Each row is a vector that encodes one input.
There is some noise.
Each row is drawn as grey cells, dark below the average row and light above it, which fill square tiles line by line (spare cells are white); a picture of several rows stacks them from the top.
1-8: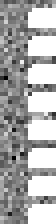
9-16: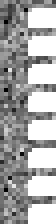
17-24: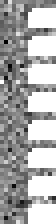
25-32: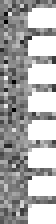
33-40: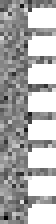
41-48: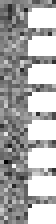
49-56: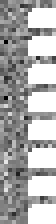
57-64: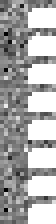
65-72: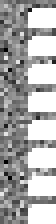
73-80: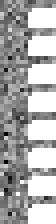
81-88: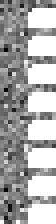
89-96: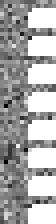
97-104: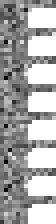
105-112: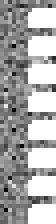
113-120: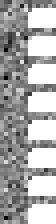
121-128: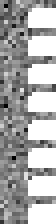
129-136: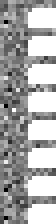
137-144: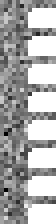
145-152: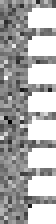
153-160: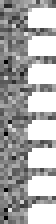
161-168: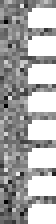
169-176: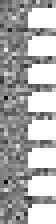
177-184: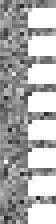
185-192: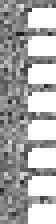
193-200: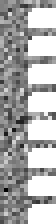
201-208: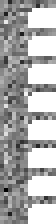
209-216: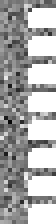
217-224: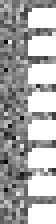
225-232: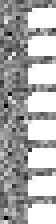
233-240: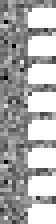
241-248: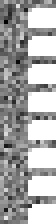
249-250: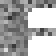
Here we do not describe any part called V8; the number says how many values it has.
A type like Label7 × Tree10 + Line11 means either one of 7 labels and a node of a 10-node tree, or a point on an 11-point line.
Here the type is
Label7 × Line6 + List3(Circle5) × V8.
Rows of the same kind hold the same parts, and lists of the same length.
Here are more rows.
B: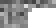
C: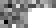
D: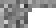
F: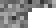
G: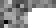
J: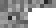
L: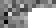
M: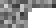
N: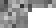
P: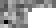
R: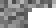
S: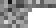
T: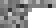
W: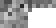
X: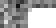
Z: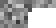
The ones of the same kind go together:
B, M, S, W, X
C
D, J, N, Z
F, R, T
G, L, P

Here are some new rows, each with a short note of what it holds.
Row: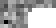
a value of V8, together with the empty list
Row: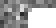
a value of V8, together with a list of two items
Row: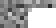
a value of V8, together with a list of two items
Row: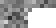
a value of V8, together with a list of one item
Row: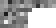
a value of V8, together with a list of two items
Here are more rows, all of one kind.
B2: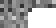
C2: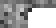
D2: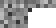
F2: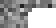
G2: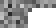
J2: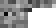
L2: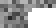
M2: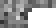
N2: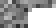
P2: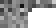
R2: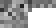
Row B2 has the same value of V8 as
F2 and P2.
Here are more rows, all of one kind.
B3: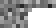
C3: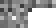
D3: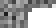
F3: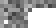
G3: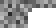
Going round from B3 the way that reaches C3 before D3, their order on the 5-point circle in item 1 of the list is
B3, F3, G3, C3, D3.
